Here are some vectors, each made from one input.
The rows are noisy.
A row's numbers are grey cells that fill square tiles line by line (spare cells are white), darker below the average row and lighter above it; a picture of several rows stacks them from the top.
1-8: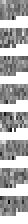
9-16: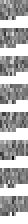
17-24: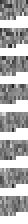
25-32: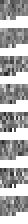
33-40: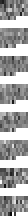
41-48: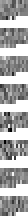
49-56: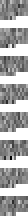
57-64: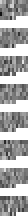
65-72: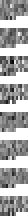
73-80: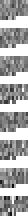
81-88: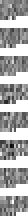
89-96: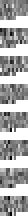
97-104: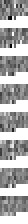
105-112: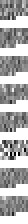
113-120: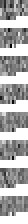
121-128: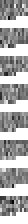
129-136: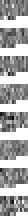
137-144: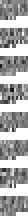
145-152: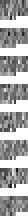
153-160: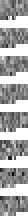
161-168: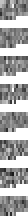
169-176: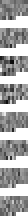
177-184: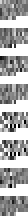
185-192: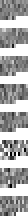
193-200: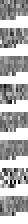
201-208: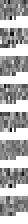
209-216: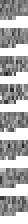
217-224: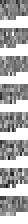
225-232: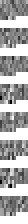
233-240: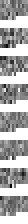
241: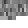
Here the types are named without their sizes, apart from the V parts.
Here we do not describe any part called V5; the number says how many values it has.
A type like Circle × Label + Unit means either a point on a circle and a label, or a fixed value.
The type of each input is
List((Circle + Unit) × Line × V5).
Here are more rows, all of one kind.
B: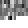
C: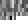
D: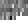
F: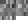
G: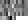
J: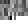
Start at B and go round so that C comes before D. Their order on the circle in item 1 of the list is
B, F, C, D, G, J.
